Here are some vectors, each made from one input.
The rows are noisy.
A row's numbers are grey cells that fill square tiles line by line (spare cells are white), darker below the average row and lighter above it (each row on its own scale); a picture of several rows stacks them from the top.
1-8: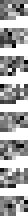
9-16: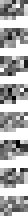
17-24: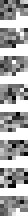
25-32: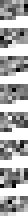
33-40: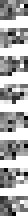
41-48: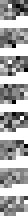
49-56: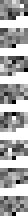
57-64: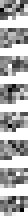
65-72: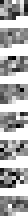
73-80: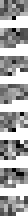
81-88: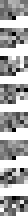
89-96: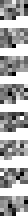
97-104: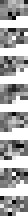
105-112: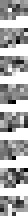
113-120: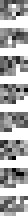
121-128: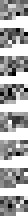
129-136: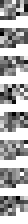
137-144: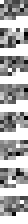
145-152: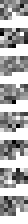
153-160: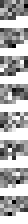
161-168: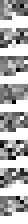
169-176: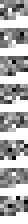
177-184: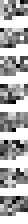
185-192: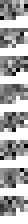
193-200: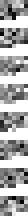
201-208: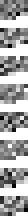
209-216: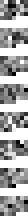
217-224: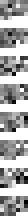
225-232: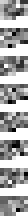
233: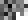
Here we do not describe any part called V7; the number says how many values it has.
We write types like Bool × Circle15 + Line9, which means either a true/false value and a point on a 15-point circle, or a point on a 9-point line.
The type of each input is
Bool × Bool × Bool × Bool × (Line9 + V7).
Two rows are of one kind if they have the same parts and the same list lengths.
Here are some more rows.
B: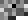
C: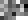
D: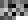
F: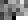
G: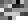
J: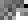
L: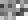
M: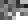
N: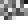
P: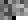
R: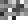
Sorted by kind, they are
B, C, D, F, G, J, M, P
L, N, R

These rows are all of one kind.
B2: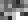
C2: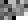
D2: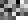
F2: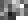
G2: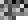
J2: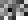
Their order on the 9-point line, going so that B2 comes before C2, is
G2, D2, B2, J2, F2, C2.
